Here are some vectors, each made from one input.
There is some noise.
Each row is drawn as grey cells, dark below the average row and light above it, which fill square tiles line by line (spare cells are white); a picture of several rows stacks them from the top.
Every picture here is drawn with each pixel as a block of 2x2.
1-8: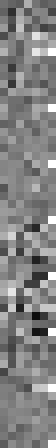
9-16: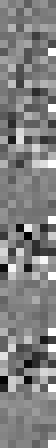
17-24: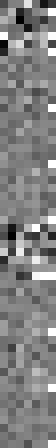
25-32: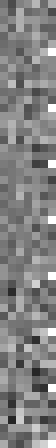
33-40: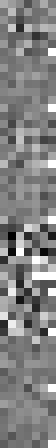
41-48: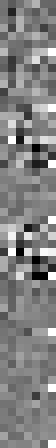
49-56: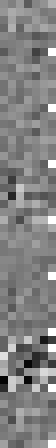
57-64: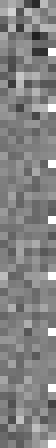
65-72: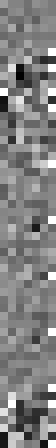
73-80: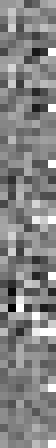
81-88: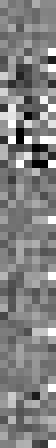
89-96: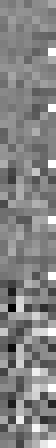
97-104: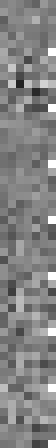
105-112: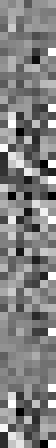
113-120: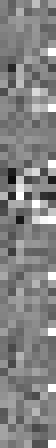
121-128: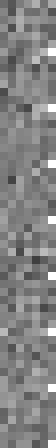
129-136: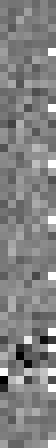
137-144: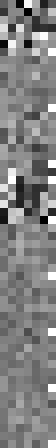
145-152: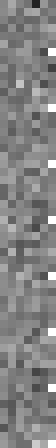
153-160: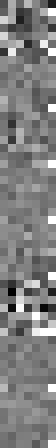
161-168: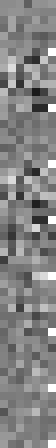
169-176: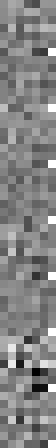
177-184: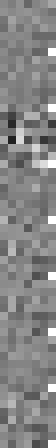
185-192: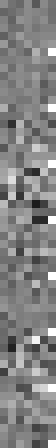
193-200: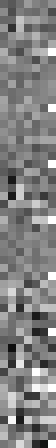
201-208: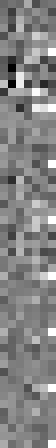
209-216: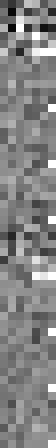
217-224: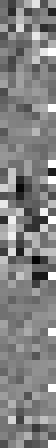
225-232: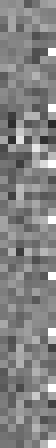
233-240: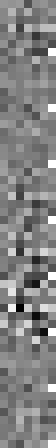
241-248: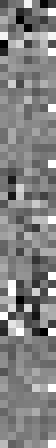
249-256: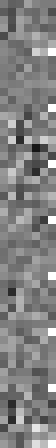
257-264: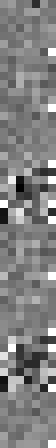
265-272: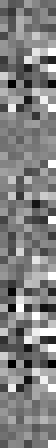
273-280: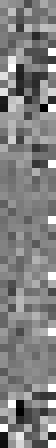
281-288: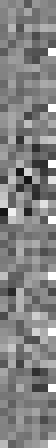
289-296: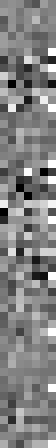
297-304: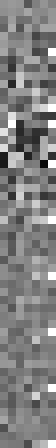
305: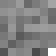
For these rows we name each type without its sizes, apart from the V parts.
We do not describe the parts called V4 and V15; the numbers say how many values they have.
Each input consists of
either a point on a line, a true/false value and a value of V15, or a value of V4.
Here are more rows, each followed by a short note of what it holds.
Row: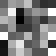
a value of V4
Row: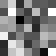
a value of V4
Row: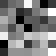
a value of V4
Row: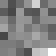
a point on a line, a true/false value and a value of V15
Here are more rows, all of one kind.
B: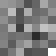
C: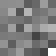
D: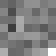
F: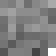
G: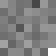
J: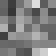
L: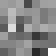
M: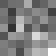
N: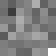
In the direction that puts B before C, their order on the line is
N, L, J, F, D, B, C, M, G.
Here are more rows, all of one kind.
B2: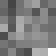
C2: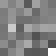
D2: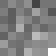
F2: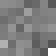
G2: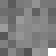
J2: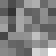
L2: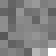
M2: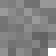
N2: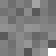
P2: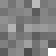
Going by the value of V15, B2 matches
G2, N2 and P2.
